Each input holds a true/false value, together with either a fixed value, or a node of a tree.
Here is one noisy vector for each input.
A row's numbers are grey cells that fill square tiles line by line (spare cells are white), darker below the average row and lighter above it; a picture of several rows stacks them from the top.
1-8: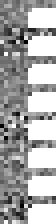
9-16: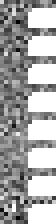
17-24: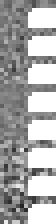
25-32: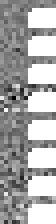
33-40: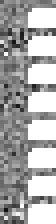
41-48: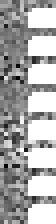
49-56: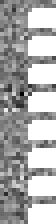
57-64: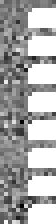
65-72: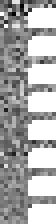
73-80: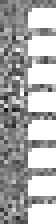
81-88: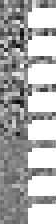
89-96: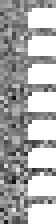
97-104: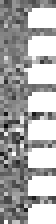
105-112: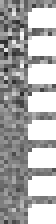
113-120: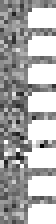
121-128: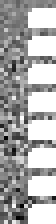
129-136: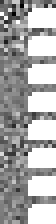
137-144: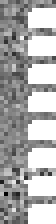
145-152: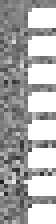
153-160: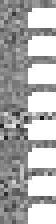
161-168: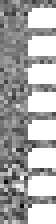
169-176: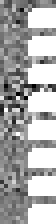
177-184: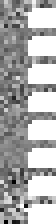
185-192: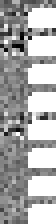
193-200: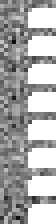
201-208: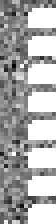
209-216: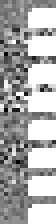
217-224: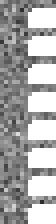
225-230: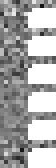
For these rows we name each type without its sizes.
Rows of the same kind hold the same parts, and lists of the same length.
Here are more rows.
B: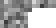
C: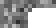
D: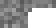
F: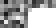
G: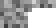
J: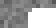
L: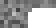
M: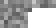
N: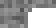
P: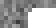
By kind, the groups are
B, D, L
C, F, G, J, M, N, P

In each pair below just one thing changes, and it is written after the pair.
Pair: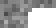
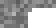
the node of the tree
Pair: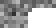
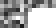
the node of the tree
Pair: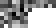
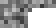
the true/false value
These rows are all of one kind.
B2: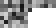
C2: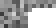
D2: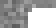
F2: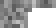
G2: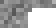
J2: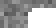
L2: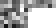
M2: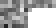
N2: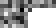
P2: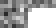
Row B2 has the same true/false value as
C2, G2, M2 and N2.
